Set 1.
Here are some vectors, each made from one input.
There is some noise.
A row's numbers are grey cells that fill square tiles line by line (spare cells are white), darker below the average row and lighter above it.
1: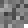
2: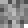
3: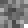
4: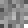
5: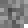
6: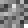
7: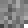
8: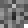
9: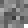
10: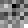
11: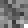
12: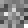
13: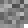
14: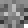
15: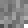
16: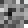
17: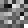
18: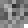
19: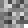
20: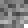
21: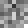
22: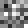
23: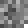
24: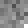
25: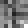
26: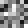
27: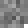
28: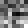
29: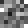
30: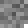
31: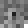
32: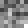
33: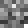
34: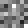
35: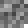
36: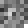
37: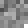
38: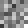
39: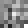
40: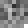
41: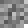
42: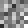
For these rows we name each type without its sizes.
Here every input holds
a point on a line.
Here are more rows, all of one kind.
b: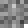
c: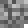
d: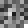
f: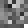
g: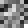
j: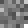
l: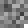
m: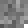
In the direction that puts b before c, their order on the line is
b, g, d, j, c, l, m, f.
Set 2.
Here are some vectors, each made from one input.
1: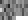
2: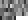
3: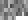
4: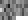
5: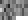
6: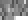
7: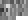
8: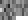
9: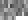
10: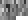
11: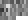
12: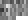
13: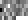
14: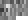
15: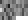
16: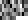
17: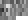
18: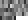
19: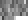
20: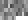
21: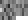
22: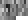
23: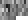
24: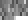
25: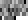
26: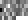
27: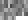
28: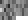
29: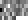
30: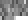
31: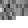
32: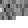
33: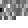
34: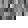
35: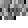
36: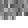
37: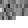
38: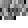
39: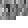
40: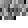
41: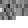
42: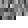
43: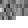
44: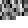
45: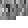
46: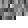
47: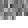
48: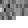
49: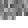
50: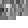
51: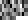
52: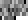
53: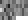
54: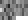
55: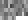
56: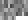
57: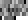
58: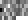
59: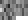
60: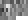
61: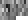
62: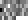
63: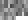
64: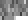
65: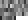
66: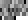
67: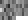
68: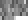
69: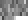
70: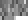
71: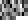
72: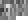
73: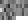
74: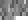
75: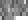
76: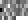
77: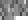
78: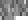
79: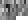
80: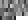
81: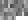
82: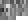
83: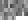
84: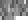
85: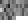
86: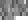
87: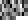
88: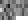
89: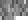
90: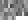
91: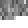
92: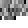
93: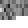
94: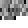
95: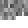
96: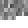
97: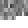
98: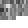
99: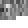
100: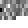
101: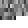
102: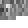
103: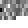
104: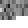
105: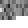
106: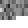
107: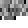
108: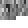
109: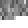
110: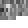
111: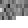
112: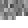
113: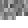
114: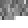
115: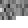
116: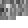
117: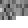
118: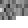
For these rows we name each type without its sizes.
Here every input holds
either a fixed value, or three true/false values.
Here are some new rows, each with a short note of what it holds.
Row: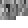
three true/false values
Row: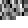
a fixed value
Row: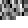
a fixed value
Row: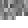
three true/false values
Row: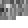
three true/false values
